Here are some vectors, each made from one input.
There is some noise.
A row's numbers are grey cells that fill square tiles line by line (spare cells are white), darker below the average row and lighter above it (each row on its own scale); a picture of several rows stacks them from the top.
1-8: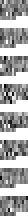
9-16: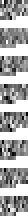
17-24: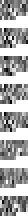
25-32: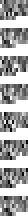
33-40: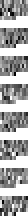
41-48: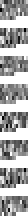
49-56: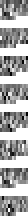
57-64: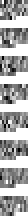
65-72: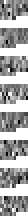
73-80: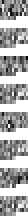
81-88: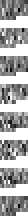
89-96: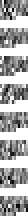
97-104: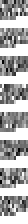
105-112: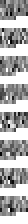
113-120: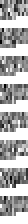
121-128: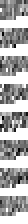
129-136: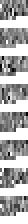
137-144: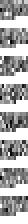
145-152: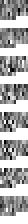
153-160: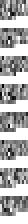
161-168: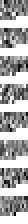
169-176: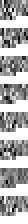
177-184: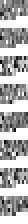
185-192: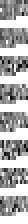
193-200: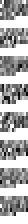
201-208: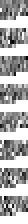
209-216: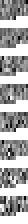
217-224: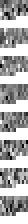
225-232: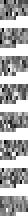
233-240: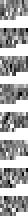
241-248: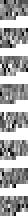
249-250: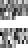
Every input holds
one of 7 labels and four true/false values.
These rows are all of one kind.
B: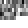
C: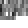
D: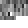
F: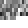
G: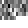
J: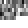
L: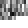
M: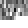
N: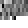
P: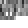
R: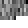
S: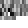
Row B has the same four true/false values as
F and J.
